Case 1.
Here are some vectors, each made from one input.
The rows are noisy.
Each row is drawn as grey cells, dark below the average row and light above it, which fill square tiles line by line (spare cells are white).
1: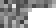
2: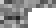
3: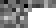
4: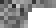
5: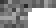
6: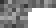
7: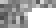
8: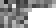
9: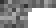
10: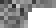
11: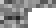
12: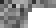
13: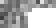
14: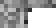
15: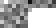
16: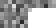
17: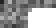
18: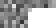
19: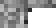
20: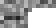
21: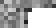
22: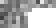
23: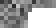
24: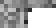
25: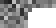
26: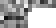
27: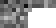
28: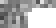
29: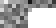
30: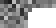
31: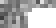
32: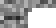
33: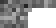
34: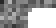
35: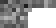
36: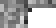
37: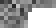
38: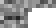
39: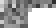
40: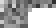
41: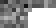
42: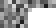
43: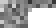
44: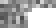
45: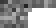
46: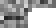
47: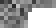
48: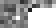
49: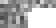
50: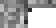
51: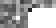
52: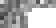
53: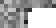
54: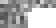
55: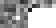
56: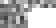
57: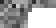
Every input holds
one of 8 labels.
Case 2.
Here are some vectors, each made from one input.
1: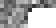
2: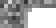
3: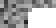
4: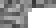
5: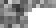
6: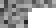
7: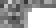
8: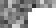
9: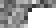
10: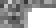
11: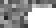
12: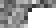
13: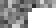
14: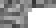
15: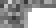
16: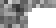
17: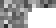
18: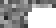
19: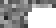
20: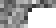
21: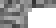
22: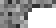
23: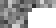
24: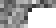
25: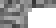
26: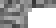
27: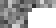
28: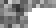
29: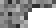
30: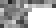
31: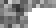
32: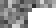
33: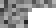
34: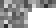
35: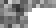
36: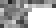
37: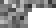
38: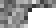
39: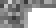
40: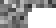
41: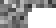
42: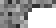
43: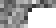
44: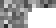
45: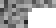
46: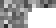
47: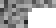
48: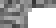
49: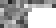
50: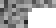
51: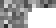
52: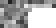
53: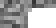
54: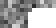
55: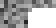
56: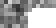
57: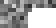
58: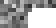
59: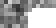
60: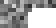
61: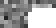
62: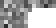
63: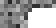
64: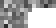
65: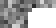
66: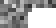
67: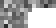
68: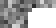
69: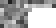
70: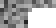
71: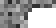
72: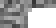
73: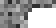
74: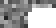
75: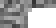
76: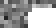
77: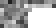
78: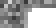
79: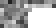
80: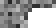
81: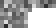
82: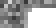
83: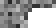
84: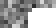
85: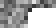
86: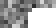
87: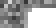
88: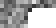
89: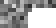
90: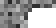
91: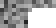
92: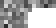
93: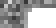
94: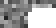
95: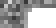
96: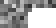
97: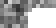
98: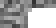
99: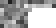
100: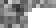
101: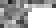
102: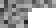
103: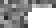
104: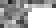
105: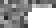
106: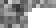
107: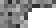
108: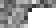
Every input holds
a point on an 11-point line.
